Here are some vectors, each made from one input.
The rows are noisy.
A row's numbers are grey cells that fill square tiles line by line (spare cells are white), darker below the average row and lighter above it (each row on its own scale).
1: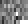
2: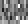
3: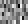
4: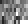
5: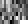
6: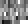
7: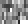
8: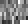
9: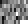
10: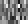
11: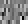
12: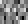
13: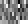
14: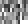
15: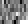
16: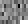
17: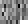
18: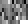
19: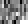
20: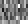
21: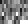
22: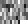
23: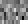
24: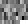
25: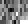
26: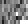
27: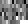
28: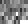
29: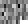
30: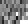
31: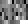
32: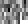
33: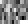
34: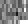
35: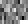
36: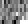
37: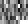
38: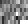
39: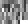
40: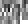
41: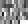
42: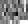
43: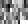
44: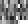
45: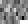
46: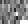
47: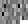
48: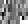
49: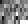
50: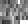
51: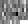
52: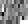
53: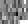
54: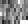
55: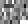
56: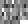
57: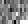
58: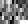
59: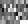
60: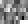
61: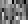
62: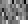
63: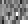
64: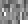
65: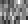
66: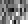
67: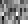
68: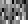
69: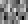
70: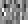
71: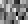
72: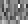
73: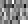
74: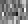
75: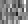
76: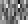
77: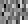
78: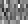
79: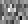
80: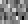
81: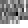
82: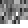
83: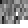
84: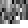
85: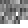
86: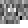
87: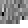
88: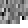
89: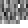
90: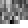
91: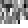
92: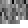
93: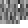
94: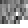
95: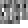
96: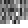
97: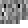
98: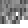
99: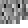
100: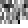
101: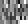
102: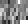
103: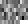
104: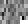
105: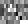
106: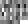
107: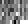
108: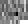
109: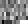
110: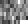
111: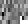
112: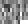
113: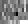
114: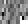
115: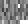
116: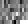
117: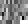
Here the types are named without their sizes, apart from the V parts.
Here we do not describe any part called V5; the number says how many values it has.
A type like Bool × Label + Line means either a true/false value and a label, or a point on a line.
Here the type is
Line × (Line + V5).
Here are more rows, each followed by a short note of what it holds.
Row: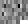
a point on each of two lines
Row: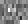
a point on a line and a value of V5
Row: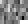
a point on a line and a value of V5
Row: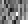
a point on each of two lines
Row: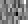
a point on a line and a value of V5
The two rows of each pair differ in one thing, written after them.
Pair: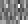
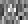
the value of V5
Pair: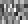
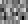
the value of V5
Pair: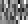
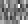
the place on the line
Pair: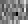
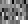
the value of V5
